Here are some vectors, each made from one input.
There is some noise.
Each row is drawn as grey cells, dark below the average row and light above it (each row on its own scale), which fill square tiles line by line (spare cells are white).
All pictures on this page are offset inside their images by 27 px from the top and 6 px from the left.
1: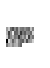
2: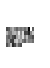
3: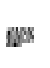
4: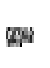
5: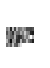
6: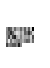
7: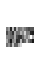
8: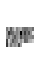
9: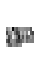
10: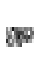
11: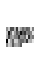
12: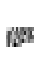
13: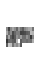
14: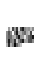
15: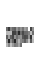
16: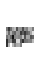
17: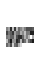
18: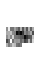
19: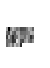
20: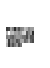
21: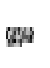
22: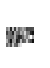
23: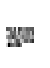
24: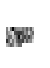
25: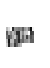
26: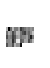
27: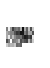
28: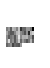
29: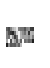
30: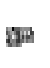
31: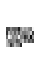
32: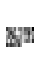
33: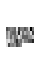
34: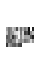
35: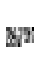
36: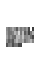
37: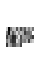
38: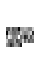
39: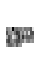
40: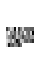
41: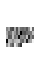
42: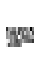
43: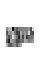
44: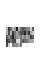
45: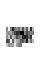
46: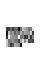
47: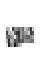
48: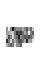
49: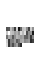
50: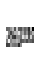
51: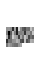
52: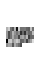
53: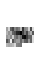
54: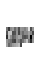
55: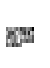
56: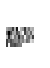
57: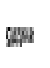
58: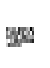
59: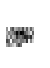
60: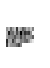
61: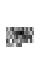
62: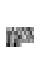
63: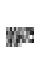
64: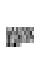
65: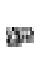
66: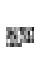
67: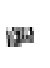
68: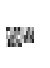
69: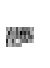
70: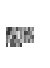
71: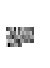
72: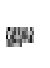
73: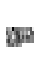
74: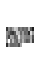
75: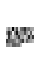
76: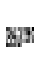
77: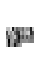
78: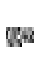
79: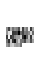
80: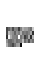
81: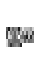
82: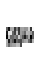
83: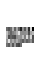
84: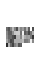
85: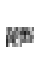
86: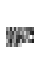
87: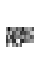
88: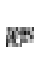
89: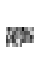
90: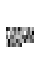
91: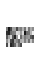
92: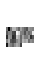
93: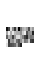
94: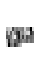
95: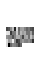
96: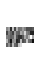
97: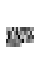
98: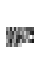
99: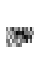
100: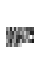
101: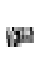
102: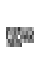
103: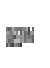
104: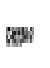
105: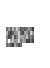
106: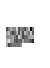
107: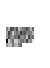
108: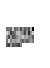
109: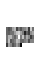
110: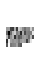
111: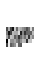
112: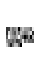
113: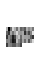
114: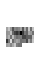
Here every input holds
a list of up to two points on a 10-point line.
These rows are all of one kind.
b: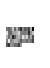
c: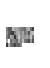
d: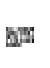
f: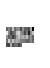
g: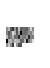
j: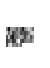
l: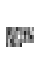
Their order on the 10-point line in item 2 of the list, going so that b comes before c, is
g, j, b, l, f, c, d.
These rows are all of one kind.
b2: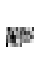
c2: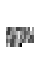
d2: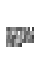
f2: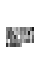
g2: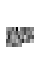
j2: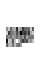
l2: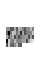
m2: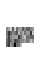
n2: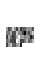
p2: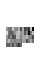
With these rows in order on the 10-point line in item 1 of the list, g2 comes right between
l2 and m2.
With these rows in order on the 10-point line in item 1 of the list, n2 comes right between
b2 and c2.
